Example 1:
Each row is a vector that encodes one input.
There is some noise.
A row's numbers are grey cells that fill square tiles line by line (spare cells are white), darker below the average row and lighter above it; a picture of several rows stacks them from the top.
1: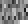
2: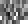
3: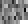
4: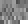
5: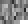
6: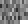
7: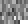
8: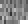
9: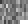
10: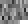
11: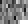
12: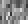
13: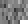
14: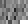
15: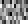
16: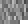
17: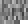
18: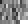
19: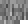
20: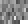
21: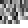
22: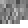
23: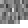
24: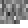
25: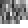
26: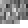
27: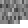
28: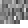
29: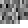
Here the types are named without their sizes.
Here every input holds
a point on a line.
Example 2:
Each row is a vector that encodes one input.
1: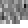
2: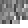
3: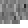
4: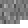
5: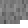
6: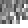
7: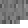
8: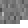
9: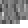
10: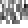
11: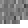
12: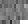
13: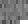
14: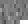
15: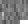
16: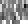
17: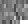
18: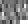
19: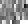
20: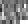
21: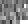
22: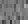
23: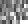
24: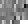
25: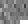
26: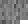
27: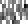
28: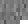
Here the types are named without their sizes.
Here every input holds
a point on a line.
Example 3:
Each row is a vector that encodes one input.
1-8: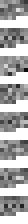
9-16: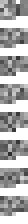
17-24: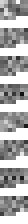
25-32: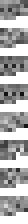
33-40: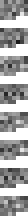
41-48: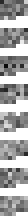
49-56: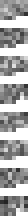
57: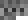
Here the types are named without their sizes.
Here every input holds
a point on a circle.
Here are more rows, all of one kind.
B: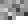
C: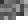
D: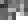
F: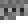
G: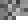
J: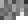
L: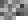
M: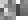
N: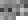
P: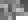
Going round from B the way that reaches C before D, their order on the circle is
B, L, C, F, G, D, J, P, N, M.
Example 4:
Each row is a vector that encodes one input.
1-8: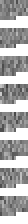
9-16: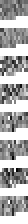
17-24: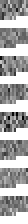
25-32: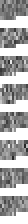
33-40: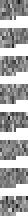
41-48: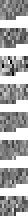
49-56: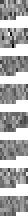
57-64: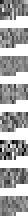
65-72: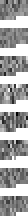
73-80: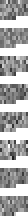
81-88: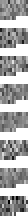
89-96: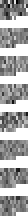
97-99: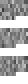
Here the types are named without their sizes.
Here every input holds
a point on a line.
